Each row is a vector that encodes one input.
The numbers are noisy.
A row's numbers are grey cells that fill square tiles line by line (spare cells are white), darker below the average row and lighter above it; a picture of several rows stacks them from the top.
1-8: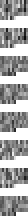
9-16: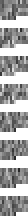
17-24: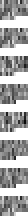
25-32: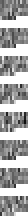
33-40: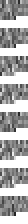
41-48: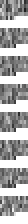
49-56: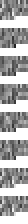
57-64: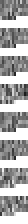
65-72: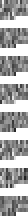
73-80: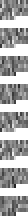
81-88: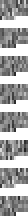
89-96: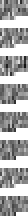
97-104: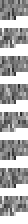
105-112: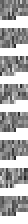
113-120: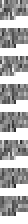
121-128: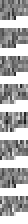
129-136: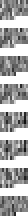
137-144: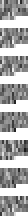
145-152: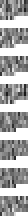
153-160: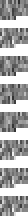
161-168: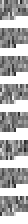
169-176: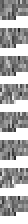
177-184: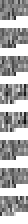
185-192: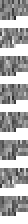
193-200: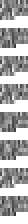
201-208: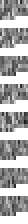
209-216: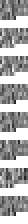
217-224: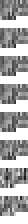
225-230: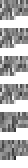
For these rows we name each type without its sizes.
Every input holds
either a point on a line, or three true/false values.
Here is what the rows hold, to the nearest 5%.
About 55% of them hold a point on a line. The rest hold three true/false values.
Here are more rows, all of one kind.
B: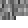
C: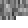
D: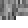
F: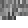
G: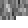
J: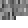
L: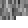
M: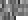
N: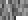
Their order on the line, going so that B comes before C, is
J, B, M, N, L, G, C, D, F.
